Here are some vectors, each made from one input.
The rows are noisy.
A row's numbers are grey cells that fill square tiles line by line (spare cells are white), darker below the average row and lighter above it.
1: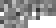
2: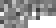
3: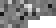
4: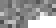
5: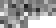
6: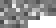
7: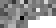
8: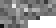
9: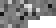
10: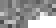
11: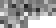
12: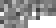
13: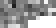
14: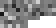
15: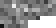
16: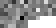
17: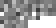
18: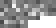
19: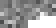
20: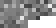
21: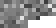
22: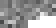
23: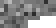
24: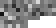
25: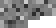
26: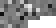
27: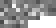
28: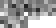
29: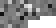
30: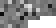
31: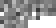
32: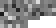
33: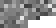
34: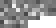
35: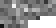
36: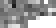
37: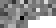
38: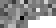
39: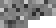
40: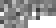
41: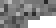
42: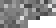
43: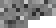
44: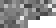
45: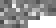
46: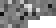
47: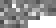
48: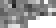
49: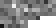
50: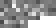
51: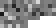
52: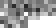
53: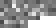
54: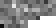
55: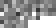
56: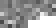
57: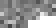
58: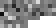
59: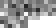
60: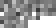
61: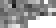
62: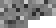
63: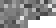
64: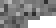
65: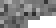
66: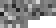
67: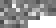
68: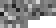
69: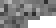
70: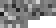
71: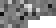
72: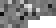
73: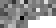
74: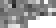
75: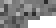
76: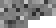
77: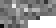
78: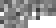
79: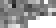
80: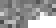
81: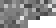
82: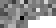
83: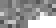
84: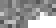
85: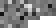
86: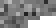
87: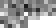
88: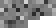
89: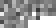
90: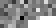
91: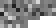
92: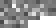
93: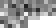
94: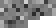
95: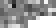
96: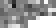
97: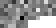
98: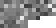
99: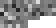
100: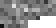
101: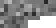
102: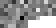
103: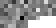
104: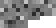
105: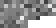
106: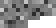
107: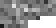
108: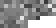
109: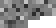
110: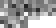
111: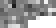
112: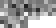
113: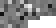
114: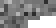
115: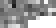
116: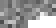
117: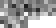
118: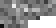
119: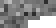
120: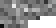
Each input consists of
a point on a 6-point circle and a true/false value.
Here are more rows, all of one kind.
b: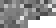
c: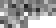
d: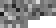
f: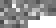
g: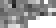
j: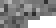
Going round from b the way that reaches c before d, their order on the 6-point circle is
b, f, c, g, d, j.
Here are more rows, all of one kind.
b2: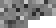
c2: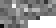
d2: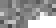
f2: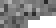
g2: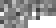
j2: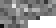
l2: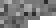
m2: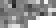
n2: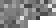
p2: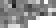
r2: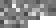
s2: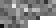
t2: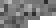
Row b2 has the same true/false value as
g2, m2, n2 and p2.
